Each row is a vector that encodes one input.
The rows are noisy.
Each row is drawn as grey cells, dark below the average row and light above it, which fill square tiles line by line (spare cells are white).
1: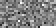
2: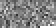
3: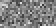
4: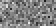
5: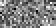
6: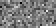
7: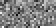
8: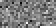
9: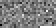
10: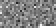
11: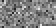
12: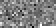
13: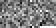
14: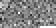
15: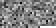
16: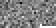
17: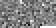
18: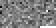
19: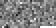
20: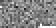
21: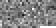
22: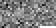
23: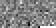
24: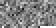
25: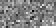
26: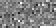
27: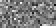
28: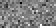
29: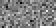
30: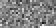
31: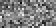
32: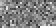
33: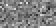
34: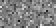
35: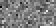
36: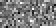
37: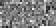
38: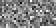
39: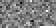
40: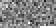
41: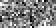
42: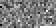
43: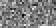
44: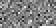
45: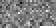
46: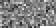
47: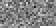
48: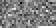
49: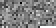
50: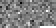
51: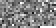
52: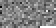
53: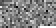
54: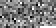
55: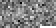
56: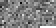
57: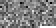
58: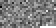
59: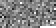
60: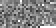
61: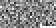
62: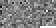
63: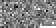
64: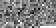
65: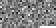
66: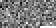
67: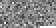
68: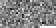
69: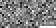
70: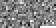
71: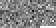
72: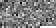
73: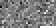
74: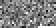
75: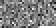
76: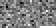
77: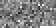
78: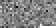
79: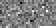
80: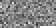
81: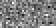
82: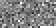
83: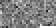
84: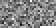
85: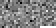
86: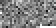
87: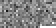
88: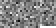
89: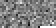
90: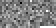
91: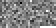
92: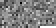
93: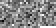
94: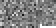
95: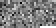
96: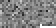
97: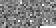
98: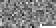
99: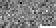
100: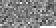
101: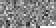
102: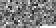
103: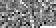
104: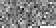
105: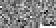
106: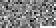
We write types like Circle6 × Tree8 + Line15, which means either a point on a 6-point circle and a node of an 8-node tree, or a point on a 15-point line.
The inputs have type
(Circle6 + Unit) × (Line5 + Line6).
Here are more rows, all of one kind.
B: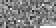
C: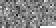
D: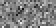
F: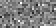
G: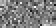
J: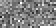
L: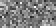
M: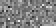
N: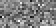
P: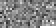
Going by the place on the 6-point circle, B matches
C, M and P.
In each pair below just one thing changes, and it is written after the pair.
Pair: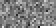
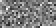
the place on the 6-point circle
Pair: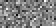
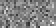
the place on the 5-point line
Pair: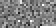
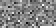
the place on the 6-point circle
